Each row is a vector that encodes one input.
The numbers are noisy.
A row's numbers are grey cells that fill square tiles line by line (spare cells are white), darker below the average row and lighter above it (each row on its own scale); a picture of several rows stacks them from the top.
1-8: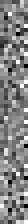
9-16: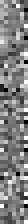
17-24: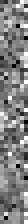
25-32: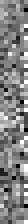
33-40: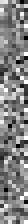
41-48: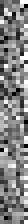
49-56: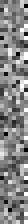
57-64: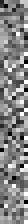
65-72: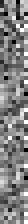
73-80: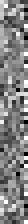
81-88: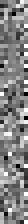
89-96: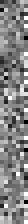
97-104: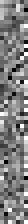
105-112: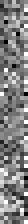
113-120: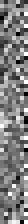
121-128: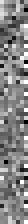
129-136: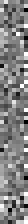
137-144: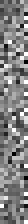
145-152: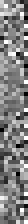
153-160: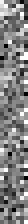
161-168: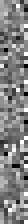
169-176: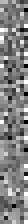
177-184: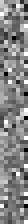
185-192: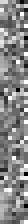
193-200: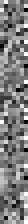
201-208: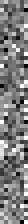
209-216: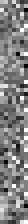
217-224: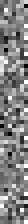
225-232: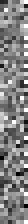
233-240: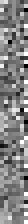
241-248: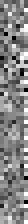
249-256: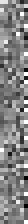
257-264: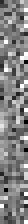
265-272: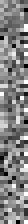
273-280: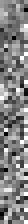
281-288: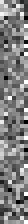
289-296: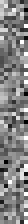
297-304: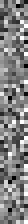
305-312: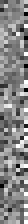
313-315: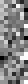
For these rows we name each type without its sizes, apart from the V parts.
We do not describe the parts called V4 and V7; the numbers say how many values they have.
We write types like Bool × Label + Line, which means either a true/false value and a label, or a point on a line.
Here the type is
Bool × Bool × Bool × Bool × (Unit + V4 × V7) + Line.
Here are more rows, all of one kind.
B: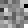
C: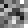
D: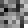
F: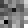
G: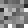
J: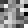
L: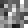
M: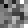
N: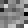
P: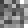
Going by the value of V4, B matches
D, J, N and P.
